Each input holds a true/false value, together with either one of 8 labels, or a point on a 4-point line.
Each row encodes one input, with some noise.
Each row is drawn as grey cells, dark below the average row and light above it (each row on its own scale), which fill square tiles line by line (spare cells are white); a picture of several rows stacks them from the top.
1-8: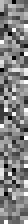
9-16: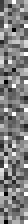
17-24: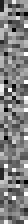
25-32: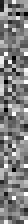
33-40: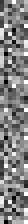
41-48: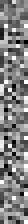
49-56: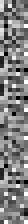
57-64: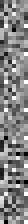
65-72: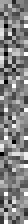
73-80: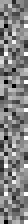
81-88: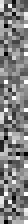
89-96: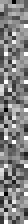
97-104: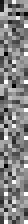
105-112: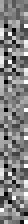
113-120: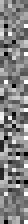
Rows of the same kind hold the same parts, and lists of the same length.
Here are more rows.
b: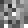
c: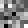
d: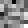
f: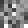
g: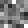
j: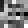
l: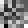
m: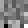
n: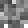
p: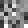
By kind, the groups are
b, d, f, p
c, g, j, l, m, n

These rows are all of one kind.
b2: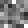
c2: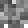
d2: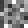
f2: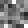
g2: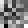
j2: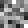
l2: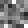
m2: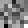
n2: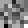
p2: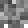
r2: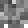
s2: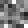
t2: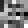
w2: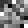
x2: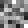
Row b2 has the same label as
f2, g2, l2 and s2.
